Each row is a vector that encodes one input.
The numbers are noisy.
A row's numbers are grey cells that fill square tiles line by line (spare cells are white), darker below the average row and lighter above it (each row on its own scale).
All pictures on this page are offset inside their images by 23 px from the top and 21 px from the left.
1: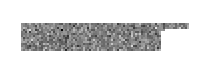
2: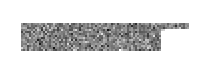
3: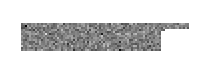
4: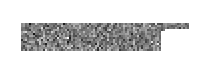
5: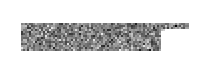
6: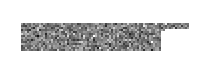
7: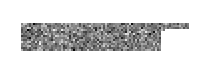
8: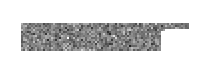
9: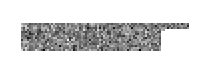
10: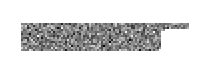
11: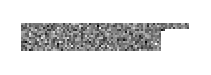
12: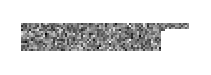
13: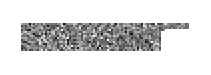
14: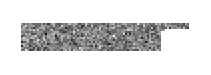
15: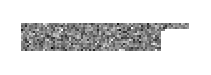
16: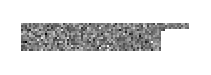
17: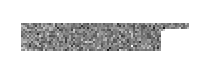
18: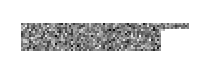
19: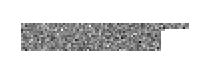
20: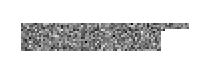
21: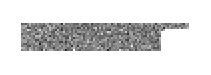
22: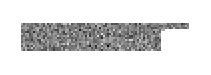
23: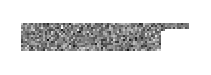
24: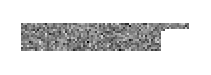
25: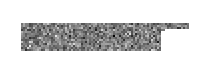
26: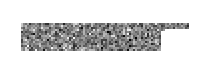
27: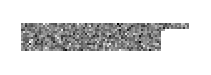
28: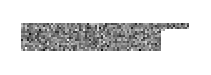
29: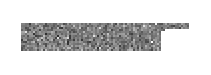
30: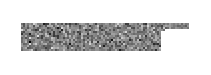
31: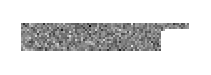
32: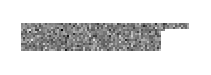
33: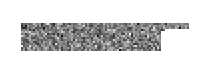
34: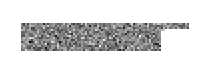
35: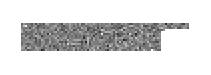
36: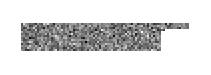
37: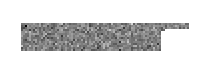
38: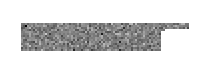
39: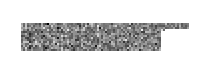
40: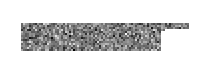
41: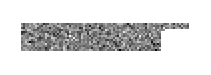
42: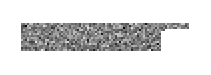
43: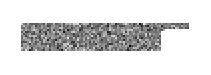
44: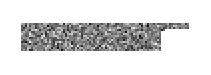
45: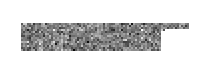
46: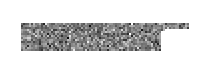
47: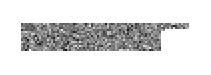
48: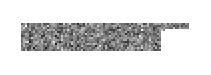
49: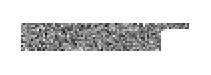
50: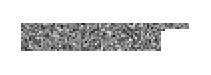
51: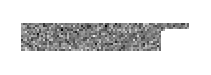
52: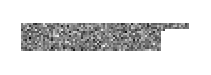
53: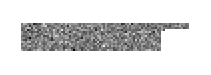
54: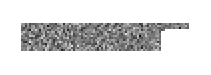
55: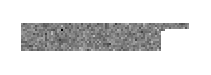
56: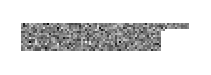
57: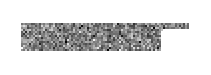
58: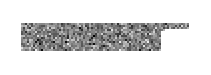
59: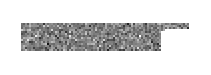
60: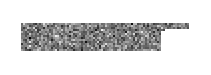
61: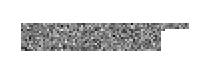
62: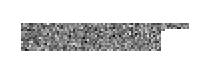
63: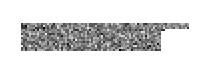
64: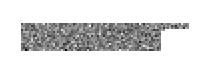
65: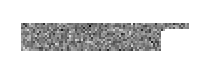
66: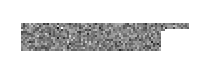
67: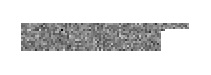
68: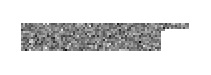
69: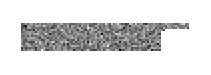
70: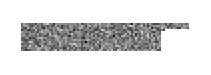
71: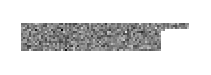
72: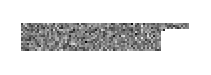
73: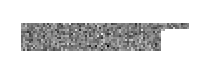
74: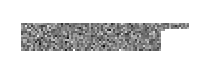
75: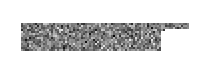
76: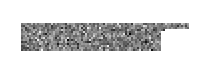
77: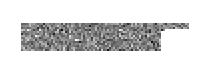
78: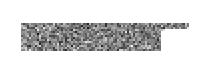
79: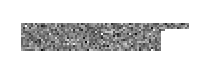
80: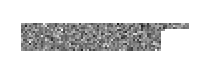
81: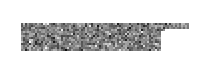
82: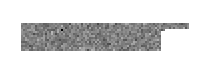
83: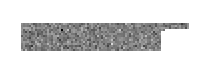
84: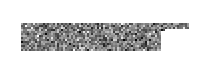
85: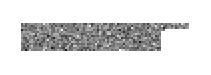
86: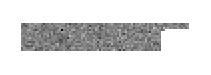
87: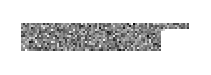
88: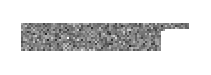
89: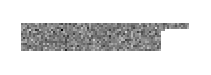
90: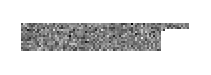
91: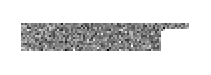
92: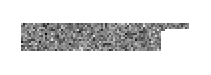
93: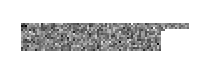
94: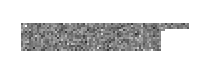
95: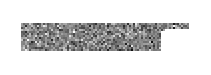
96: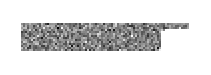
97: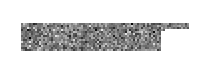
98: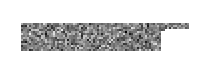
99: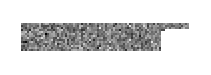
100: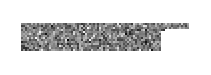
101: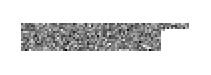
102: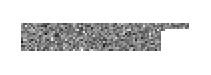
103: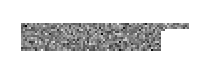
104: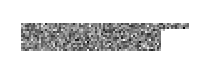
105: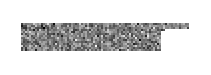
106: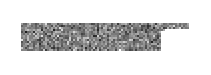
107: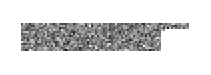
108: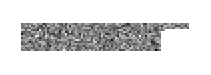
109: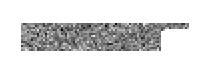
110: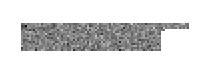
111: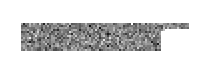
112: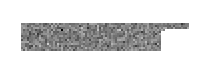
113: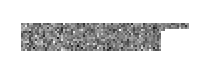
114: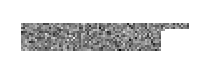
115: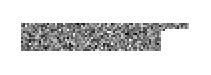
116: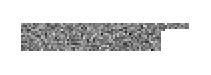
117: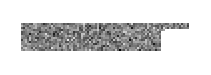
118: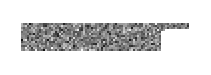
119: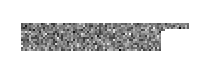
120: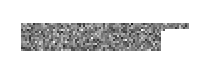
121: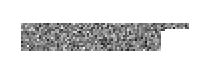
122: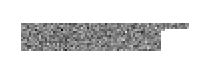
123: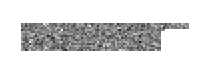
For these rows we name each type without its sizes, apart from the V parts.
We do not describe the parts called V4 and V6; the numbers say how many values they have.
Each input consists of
a value of V4, together with either a label and a true/false value, or a value of V6.
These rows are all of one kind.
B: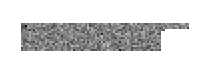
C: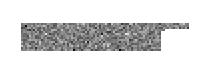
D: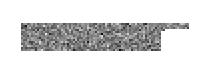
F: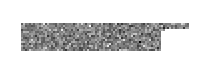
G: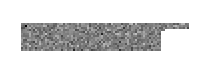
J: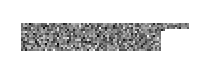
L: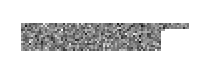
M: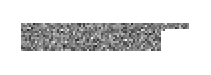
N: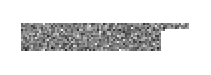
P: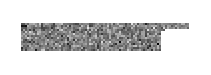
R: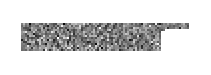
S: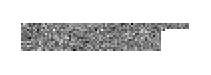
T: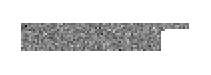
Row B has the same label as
C and J.
